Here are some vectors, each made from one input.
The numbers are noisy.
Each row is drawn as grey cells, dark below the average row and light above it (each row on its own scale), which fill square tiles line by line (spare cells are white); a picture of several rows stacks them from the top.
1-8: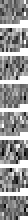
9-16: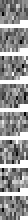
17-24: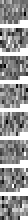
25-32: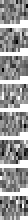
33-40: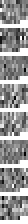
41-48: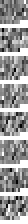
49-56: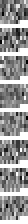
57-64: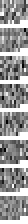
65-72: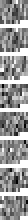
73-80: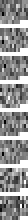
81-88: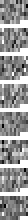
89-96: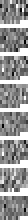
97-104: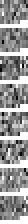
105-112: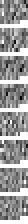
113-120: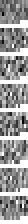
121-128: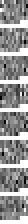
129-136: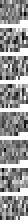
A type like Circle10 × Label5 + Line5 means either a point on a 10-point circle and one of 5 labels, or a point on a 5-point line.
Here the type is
Bool × (Circle9 + Circle13) + Unit.
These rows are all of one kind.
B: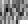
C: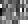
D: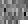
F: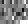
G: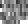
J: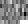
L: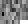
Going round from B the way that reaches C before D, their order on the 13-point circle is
B, C, D, J, L, G, F.
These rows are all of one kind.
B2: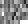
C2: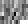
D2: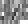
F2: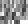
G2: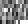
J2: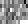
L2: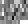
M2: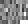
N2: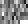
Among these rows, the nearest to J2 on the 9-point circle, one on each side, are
G2 and M2.
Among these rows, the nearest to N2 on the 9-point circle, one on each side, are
B2 and L2.
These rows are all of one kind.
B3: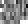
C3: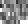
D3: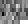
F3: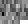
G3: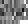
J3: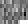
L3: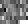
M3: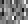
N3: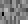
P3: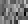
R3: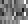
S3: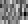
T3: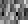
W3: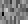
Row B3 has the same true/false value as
C3, J3 and S3.
